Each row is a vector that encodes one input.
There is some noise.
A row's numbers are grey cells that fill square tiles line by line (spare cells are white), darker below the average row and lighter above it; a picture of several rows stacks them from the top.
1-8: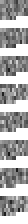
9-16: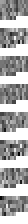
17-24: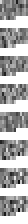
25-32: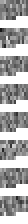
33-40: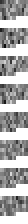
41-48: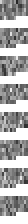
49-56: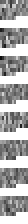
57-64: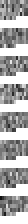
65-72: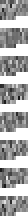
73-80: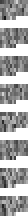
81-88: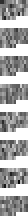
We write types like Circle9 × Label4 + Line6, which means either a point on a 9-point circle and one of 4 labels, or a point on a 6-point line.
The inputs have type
Bool × (Circle6 + Unit) + Line7.
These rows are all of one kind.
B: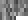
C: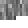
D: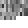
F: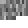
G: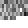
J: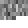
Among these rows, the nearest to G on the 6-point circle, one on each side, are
B and J.
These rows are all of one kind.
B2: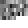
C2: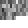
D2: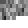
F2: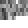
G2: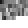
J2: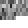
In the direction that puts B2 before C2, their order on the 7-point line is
B2, G2, D2, F2, C2, J2.
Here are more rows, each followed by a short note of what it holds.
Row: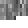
a point on a 6-point circle and a true/false value
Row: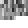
a true/false value
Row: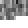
a true/false value
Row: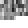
a true/false value
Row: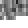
a true/false value
